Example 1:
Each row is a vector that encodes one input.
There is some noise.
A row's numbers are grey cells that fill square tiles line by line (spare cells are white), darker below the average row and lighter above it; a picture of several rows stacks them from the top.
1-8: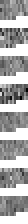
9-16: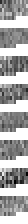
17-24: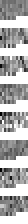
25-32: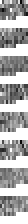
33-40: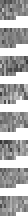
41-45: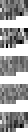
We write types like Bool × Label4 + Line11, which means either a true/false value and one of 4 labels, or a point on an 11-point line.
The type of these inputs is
Label10.
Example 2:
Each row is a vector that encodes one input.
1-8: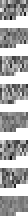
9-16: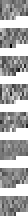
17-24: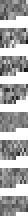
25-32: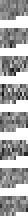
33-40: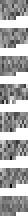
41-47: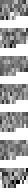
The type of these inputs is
Line7.
